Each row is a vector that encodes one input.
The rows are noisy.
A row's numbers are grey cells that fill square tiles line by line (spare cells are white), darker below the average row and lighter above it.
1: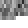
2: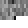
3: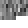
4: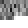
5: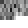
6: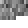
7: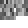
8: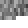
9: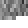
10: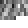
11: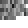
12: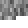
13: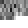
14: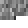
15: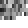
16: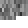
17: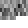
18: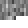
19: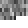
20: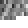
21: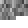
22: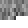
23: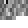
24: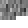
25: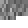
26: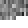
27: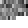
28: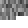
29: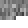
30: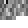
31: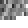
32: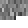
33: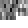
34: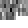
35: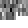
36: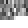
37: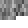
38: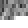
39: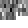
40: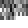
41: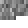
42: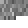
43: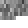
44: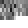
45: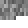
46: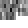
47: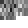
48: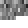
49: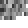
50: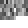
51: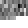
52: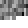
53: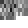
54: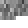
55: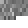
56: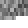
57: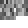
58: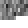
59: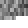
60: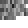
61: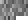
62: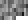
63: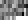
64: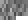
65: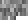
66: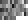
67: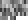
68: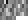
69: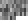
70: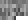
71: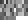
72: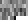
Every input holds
either a point on a 4-point line and a point on a 5-point line, or a point on a 6-point line.
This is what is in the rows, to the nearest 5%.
About 60% of them hold a point on a 4-point line and a point on a 5-point line. The rest hold a point on a 6-point line.
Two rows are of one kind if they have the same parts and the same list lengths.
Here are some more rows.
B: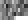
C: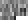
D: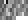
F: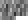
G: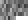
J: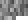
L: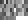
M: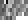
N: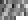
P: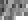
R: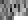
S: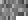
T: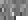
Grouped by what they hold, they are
B, C, F, G, J, S, T
D, L, M, N, P, R

